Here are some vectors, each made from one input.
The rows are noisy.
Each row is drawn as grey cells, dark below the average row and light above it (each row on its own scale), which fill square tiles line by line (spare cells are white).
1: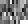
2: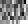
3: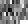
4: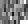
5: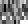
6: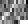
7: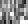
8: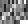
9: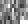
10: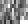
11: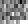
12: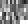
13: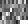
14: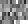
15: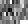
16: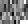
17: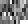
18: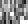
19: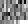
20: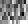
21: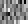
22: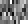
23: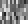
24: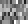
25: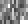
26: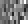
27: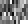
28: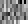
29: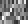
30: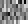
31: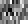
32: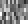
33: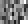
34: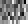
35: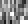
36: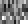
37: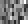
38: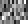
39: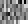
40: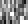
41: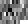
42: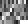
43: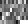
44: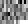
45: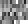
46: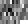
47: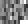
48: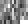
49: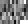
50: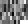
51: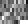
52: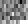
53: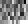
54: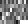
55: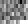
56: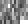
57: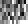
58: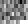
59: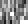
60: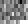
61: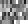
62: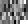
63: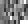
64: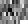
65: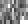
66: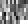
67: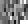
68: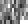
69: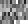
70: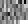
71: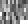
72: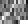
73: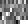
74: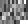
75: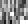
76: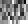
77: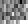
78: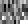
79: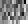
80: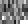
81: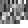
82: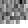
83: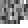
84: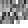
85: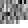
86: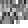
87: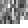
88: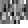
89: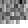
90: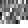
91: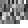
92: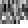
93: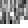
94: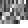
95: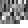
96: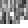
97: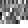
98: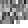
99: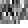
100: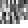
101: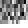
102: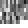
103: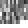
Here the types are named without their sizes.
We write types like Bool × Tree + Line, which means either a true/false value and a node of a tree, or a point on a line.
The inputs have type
Line + Tree.
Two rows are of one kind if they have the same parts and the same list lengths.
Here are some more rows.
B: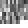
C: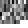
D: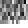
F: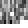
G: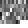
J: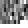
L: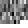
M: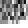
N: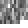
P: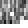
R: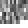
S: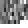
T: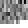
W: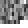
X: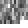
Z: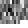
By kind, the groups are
B, D, F, M, N, P, R, T, X
C, G, J, L, S, W, Z

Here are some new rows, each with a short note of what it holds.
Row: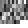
a node of a tree
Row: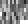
a point on a line
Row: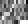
a node of a tree
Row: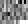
a point on a line
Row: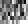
a point on a line
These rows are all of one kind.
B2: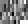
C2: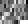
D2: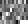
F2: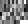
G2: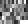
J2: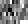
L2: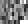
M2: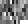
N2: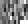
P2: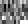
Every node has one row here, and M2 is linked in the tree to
B2 and J2.
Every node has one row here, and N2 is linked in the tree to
B2 and L2.
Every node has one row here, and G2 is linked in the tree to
C2, D2 and F2.
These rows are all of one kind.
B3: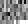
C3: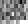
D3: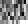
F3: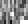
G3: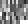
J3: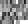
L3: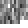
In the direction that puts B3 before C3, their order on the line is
L3, F3, G3, J3, B3, C3, D3.
